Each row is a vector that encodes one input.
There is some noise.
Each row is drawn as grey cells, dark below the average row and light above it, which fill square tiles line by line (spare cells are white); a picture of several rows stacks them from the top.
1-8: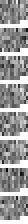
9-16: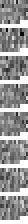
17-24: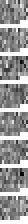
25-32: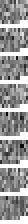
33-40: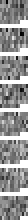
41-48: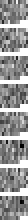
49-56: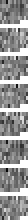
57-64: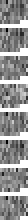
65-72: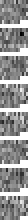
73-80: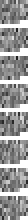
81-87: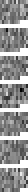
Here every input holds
a point on a 4-point line, together with either a point on a 4-point line, or a point on a 5-point line.
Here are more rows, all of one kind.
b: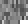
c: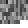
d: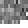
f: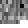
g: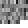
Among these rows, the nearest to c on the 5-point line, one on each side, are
b and f.
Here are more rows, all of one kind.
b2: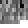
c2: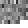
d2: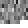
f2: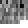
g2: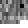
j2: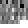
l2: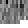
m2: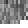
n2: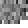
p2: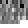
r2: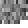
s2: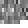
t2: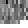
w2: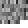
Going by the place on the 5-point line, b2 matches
f2, g2, j2 and p2.
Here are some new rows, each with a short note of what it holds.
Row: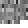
a point on a 4-point line and a point on a 5-point line
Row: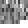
a point on each of two 4-point lines
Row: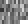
a point on each of two 4-point lines
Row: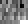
a point on a 4-point line and a point on a 5-point line
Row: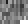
a point on a 4-point line and a point on a 5-point line
